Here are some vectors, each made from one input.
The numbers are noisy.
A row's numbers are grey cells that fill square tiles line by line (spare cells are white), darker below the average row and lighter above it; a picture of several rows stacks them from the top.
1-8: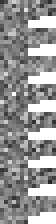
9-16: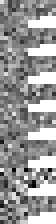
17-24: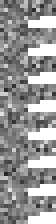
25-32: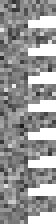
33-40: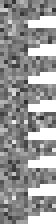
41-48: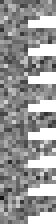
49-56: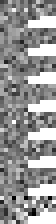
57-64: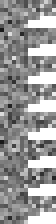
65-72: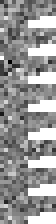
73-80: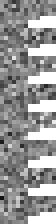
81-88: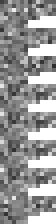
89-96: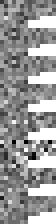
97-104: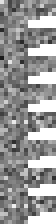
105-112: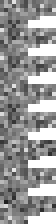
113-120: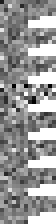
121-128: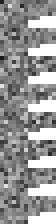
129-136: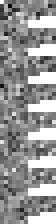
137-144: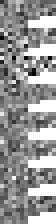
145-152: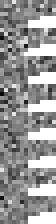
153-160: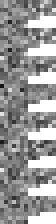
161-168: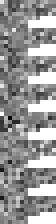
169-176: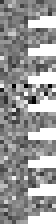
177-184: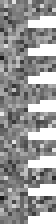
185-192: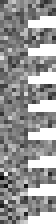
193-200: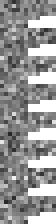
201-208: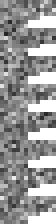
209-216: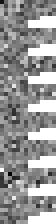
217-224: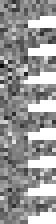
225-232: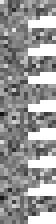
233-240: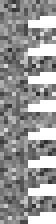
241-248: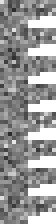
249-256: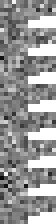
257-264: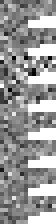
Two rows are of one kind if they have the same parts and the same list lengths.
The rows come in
3 kinds.
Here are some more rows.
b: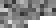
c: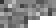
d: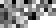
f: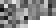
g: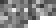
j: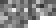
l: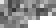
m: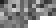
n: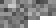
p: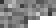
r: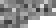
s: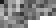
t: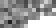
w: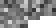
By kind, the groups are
b, l, w
c, f, g, j, m, n, p, r, s, t
d

